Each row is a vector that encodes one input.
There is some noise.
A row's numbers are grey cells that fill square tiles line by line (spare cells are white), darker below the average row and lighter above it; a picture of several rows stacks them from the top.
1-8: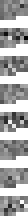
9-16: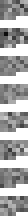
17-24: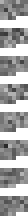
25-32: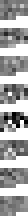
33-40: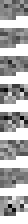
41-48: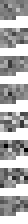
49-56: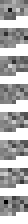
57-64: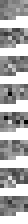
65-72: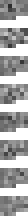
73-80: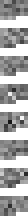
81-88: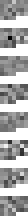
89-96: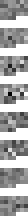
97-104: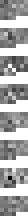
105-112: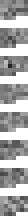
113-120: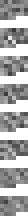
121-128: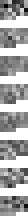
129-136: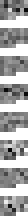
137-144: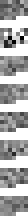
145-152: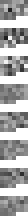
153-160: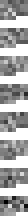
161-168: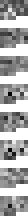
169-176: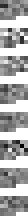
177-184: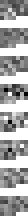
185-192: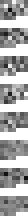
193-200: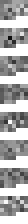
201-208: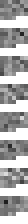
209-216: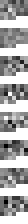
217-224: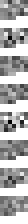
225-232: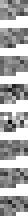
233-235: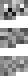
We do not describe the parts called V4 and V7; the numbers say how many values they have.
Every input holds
either a fixed value, or two labels (each one of 11), or a value of V4 and a value of V7.
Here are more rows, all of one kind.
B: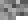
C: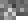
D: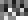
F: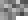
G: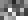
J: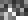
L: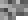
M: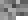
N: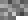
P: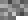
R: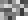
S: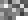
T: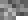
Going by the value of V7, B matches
C, F, M and T.
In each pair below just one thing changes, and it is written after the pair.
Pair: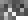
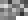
the value of V7
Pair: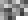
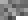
the value of V4
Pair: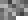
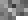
the value of V4
